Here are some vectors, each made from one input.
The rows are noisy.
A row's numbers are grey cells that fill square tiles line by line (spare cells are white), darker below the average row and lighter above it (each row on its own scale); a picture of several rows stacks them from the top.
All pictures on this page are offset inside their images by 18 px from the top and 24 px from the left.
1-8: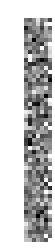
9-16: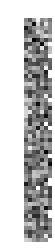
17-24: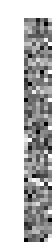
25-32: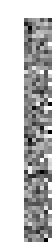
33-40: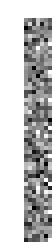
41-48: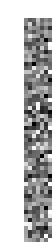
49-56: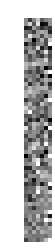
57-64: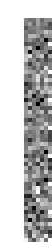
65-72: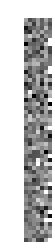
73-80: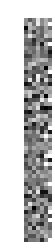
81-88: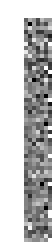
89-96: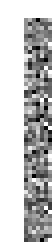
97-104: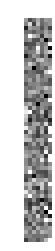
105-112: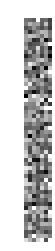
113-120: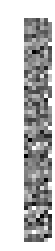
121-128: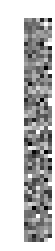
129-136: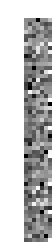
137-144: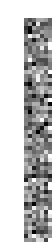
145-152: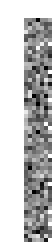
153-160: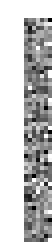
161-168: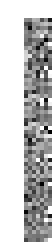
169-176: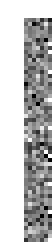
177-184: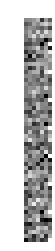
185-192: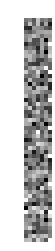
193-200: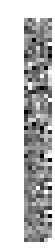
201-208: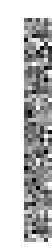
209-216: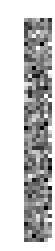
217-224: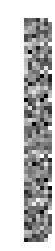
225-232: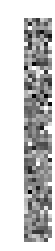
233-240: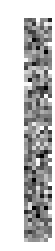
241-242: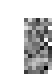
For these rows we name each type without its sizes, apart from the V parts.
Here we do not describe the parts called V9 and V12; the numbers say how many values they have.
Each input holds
either a node of a tree and a value of V9, or four true/false values and a value of V12.
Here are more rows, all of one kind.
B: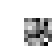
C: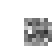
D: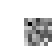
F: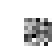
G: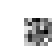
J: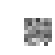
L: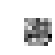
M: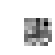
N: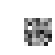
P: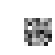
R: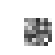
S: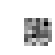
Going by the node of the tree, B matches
N and P.
